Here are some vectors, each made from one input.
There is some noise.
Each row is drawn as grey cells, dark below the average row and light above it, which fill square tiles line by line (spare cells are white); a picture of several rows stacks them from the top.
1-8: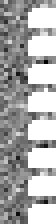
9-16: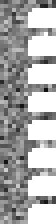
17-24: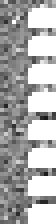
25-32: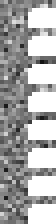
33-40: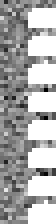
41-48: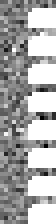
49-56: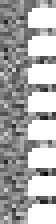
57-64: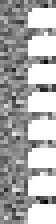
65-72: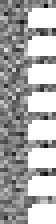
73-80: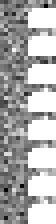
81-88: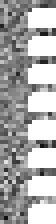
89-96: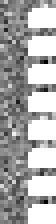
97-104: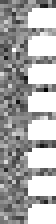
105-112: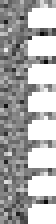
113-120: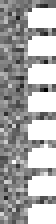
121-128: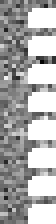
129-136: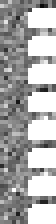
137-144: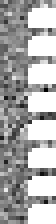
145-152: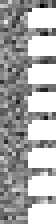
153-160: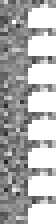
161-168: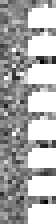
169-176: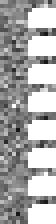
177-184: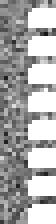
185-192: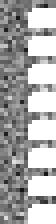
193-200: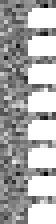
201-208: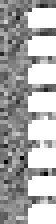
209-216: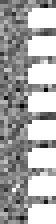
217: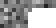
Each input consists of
either a point on a 9-point line, or a node of a 7-node tree and a true/false value.
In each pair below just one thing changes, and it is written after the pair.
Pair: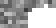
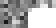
the true/false value
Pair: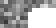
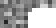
the node of the tree
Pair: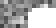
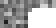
the true/false value
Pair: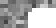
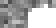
the node of the tree
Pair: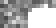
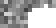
the true/false value
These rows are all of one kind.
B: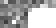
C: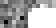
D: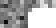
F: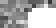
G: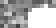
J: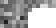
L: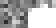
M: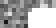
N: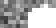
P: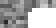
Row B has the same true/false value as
F, G and L.
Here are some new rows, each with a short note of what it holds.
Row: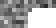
a point on a 9-point line
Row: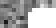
a node of a 7-node tree and a true/false value
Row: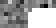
a point on a 9-point line
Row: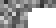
a point on a 9-point line
